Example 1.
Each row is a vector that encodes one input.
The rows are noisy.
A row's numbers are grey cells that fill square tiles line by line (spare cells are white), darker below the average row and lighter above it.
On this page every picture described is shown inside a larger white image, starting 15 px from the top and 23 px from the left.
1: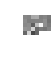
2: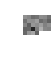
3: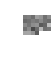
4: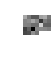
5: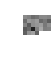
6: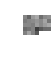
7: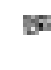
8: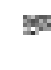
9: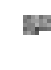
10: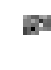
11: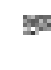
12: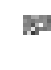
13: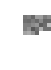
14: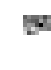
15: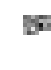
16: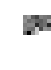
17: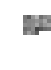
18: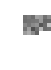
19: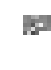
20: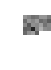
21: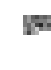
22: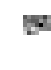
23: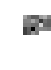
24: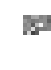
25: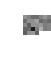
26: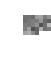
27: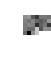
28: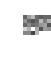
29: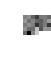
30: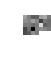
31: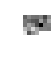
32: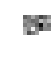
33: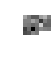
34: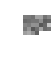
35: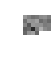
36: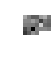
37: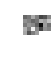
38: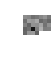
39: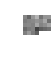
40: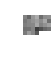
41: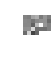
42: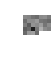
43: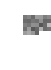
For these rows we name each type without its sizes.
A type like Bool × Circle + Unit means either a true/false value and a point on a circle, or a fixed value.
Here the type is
Bool × Line.
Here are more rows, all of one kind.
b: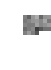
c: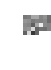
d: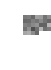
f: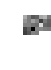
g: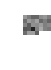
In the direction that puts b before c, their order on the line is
f, g, d, b, c.
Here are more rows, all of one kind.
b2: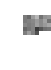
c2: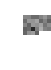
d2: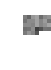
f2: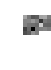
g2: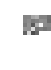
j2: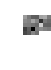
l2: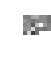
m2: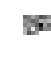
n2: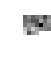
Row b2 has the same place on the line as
d2 and m2.
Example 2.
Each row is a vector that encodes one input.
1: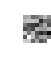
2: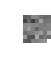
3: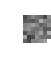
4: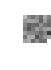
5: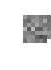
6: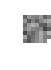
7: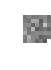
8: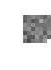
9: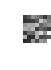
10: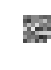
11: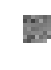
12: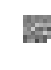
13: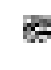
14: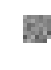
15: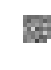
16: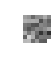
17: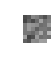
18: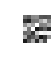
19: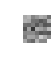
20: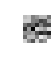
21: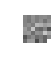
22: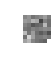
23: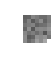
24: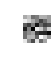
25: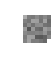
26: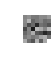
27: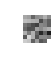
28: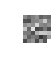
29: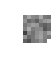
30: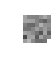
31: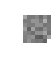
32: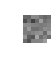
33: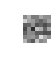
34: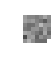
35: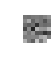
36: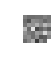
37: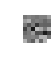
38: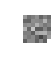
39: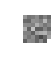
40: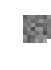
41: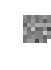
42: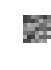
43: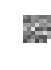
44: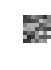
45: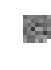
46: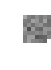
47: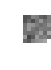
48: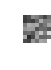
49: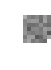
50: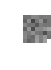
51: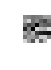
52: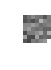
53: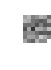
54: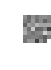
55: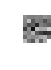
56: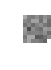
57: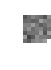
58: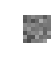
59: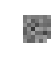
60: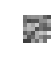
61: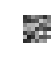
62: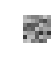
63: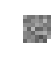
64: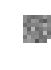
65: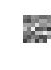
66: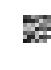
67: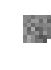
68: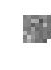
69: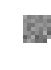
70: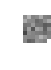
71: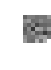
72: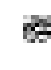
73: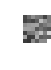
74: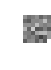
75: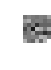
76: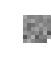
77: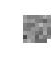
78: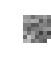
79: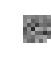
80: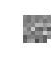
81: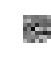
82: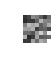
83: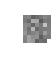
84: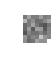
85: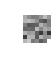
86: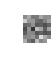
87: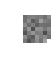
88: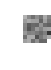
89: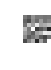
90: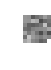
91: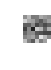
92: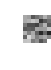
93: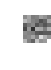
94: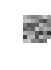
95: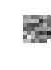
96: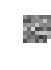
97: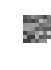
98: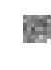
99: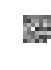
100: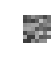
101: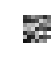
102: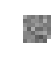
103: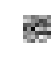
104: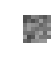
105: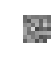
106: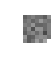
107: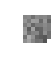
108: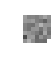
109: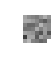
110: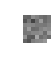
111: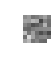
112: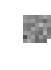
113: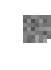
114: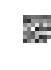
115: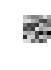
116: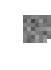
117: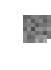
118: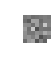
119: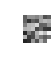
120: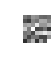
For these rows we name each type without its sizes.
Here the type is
Bool × Bool × Bool + Circle.
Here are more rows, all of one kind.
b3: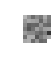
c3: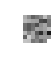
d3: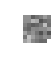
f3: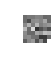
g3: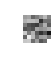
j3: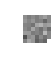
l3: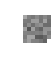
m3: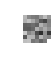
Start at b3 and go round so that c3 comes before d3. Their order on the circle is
b3, j3, m3, c3, d3, g3, f3, l3.
